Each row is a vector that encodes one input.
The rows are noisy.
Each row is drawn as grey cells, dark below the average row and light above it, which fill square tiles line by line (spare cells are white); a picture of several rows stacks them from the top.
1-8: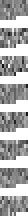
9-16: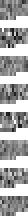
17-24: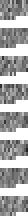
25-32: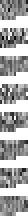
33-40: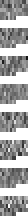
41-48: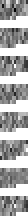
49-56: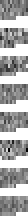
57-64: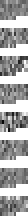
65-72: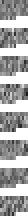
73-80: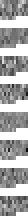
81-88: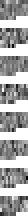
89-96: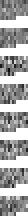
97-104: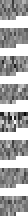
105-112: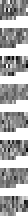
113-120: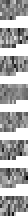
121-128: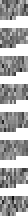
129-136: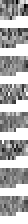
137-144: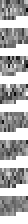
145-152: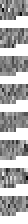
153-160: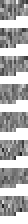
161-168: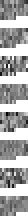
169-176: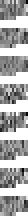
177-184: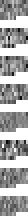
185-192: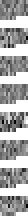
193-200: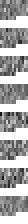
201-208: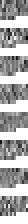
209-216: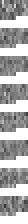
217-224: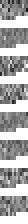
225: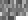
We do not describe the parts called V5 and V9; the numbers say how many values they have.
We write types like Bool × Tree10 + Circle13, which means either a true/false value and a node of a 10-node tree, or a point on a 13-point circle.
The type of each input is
Bool × Bool × Bool + (Circle8 + Unit) × Line6 × V9 + V5.
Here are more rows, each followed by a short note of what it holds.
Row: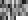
a point on a 6-point line and a value of V9
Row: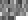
a value of V5
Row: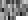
three true/false values
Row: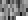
three true/false values
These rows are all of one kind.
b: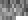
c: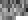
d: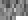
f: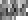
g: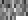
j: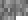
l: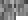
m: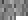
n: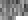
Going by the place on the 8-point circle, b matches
f, g and m.
